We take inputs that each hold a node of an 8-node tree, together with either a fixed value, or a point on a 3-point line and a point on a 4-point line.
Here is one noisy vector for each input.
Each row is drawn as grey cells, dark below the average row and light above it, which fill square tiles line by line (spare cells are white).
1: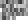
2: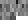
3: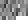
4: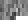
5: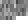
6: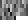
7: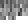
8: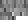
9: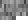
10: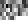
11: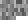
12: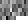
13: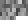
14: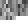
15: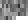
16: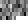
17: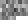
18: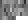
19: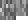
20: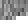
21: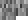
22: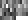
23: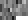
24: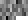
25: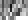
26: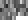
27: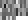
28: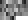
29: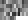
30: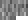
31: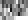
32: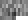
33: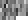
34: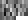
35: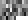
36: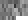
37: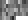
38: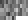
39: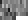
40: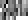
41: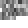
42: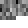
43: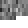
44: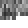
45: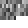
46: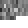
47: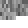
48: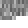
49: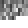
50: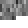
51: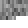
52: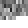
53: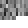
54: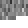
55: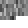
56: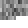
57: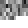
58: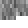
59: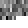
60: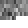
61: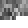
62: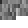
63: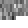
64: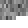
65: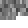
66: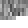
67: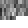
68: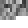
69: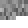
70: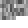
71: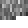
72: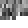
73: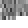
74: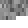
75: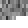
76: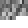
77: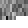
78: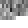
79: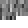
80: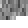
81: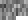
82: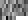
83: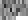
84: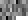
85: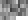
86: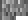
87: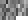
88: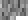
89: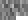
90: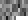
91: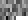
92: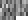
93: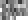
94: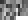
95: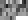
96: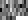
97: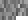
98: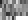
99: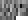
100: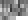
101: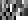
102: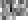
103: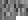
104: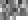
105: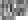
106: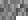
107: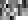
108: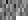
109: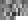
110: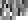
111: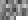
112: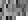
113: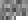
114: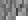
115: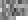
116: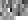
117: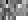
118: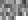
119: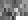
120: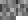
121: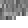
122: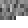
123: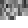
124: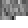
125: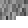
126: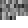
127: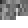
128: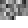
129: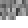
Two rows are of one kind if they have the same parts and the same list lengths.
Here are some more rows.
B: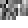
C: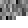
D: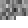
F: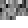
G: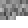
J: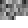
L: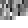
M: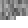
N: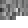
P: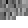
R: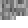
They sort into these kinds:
B, F, J, N, P
C, D, G, L, M, R

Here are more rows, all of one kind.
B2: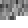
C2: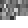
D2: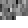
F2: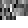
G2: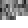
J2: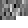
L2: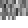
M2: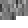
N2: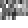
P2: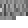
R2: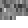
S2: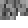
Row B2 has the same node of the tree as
D2 and M2.
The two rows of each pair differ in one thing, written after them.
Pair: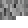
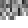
the place on the 4-point line
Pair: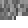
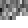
the place on the 4-point line
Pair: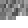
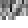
the node of the tree
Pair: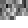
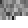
the place on the 3-point line
